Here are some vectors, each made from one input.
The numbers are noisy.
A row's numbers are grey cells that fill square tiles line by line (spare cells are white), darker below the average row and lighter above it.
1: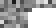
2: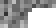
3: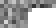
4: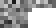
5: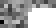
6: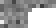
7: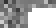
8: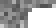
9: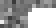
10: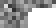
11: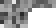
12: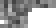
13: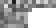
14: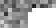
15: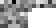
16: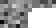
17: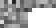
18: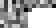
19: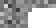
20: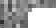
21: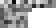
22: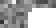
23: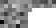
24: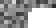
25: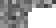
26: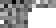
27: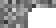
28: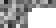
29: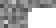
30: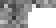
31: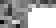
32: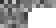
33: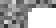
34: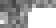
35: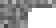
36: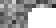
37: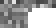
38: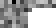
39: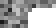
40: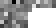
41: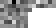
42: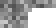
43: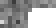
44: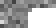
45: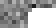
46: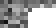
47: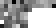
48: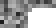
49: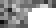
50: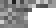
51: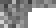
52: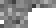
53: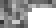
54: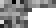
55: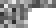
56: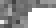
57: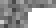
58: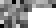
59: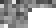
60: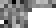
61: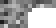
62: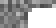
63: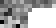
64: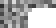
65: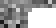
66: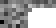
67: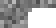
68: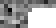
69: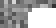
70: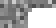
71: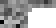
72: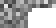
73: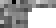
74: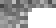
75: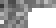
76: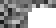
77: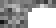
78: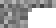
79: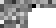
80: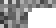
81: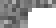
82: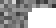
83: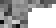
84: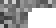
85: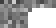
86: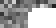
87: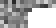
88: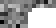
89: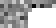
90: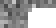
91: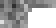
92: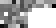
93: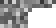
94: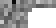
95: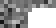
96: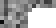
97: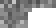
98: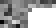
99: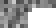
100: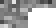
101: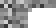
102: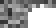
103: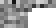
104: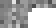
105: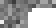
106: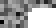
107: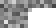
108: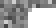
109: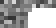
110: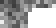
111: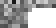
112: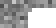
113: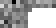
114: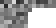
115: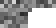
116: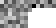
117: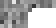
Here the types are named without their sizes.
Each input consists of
a point on each of three lines and four true/false values.
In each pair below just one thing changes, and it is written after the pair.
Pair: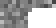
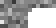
the place on one of the three lines
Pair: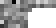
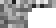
one of the four true/false values
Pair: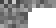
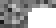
the place on one of the three lines
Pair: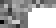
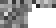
the place on one of the three lines
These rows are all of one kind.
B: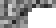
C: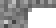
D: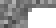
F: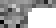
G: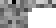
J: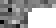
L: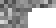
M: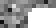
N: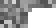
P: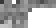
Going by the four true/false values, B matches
C, F, M and N.
